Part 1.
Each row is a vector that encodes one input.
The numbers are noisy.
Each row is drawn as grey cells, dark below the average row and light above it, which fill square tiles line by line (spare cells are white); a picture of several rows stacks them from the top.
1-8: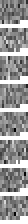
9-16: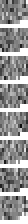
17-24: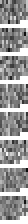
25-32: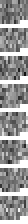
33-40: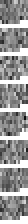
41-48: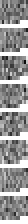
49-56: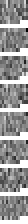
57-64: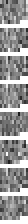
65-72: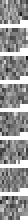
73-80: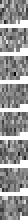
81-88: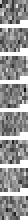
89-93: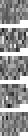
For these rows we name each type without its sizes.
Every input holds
a point on each of two lines.
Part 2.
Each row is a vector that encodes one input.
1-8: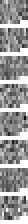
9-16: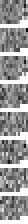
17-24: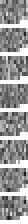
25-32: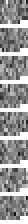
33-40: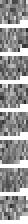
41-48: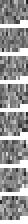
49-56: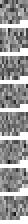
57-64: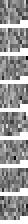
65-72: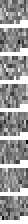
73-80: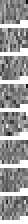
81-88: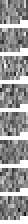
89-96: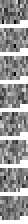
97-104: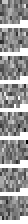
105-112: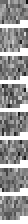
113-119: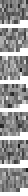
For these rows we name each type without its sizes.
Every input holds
a point on each of two lines.
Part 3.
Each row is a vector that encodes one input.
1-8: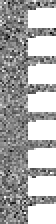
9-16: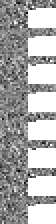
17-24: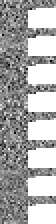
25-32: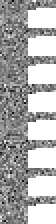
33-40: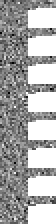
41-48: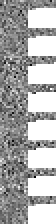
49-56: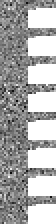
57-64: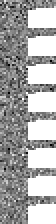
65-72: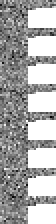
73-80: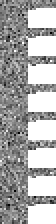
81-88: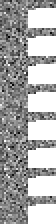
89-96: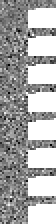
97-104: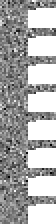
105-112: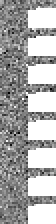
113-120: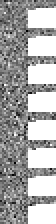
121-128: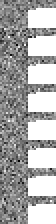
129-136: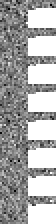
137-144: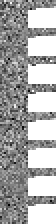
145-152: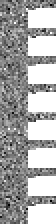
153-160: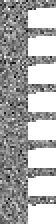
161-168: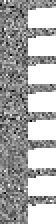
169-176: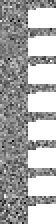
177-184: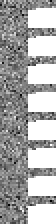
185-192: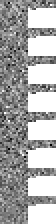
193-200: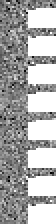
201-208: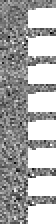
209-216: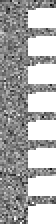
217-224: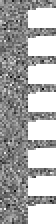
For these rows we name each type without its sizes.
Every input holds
a node of a tree.
